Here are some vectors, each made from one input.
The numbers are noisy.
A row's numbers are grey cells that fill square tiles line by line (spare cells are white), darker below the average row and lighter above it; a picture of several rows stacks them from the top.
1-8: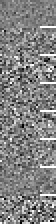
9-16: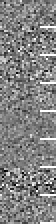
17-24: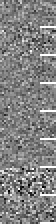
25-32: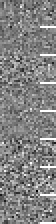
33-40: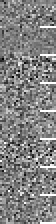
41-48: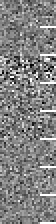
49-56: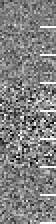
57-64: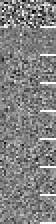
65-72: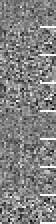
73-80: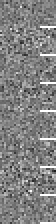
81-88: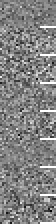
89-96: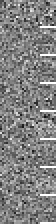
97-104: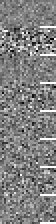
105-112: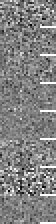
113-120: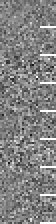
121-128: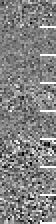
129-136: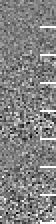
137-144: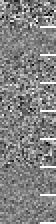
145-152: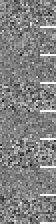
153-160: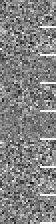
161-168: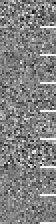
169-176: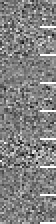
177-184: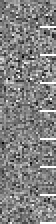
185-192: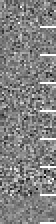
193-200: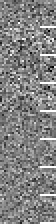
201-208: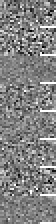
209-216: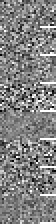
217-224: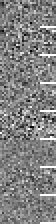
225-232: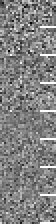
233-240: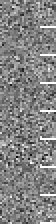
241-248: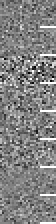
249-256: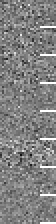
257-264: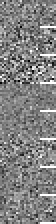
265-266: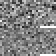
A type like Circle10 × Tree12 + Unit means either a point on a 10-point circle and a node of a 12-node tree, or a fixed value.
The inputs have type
(Bool × Circle8 + Unit) × Line7 × Line8 + Line11.
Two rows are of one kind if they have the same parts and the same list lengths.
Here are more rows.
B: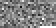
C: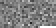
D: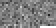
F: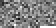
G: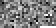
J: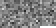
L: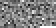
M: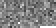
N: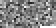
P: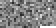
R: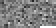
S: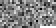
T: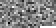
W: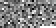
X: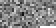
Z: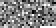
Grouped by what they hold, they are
B, C, D, L, W
F, G, J, M, R, Z
N, P, S, T, X

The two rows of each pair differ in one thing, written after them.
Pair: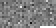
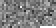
the true/false value
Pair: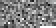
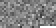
the true/false value
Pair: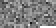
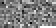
the true/false value
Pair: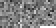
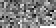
the place on the 8-point circle
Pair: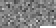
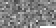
the place on the 8-point line
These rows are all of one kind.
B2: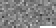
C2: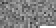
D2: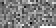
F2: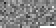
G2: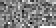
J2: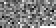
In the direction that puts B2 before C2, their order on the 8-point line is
F2, D2, B2, J2, G2, C2.
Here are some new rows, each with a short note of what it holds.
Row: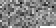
a point on an 11-point line
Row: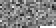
a point on an 11-point line
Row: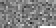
a point on a 7-point line and a point on an 8-point line
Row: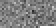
a point on a 7-point line and a point on an 8-point line
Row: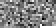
a point on an 11-point line
